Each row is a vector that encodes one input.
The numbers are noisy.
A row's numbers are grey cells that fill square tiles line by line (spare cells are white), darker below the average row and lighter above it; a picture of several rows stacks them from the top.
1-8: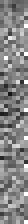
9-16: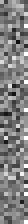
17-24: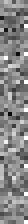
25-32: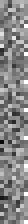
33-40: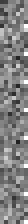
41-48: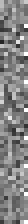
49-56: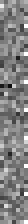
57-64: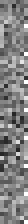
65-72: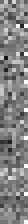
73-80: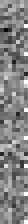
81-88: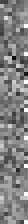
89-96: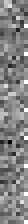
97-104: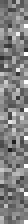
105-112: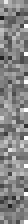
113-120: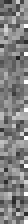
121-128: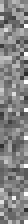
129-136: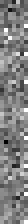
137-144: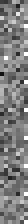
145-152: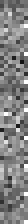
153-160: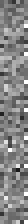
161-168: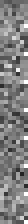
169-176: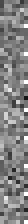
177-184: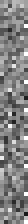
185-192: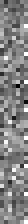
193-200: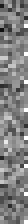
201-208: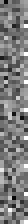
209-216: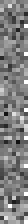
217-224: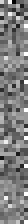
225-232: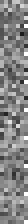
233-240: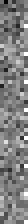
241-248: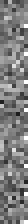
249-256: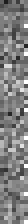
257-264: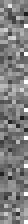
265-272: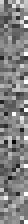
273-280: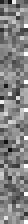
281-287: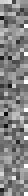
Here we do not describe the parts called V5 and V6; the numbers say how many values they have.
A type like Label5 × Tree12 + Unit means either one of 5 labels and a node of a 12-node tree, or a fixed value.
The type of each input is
Bool × (Circle8 + V5) × V6 + List2(Line10).
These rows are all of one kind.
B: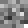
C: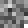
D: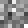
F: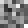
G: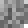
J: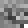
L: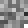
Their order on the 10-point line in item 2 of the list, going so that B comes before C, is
F, D, J, B, L, G, C.
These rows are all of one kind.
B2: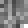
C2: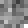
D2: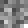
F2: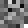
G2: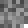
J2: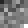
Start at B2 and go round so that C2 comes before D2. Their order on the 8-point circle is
B2, G2, C2, J2, D2, F2.
